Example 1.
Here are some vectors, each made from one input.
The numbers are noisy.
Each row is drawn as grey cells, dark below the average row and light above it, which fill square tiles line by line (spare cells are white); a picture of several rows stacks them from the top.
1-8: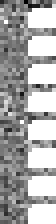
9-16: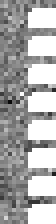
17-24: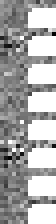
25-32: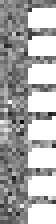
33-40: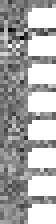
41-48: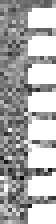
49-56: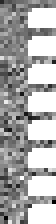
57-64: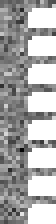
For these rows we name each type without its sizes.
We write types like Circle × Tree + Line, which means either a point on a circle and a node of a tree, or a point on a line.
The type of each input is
Label × (Tree + Unit).
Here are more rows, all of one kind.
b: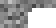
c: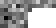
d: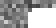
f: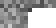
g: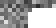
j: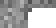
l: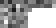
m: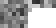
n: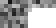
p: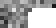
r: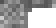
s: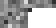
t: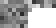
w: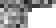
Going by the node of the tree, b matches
f, g, j and r.
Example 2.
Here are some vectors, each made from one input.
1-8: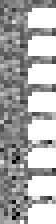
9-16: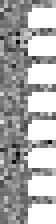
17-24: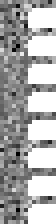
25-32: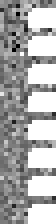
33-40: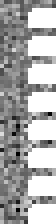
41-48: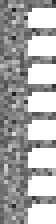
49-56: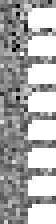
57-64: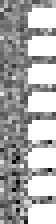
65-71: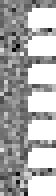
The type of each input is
Line6 + Line9.
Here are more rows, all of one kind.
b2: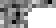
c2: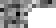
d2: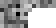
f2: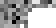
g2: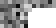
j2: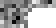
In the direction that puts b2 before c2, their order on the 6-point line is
f2, j2, b2, c2, d2, g2.
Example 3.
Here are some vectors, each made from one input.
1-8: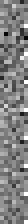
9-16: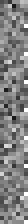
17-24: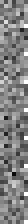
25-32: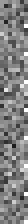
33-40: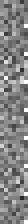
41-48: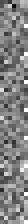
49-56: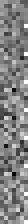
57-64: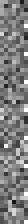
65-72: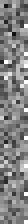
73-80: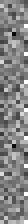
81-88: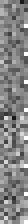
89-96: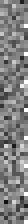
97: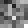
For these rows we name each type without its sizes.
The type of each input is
Circle + Line.
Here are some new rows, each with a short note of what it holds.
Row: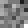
a point on a line
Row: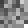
a point on a circle
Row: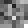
a point on a circle
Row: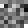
a point on a line
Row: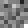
a point on a line
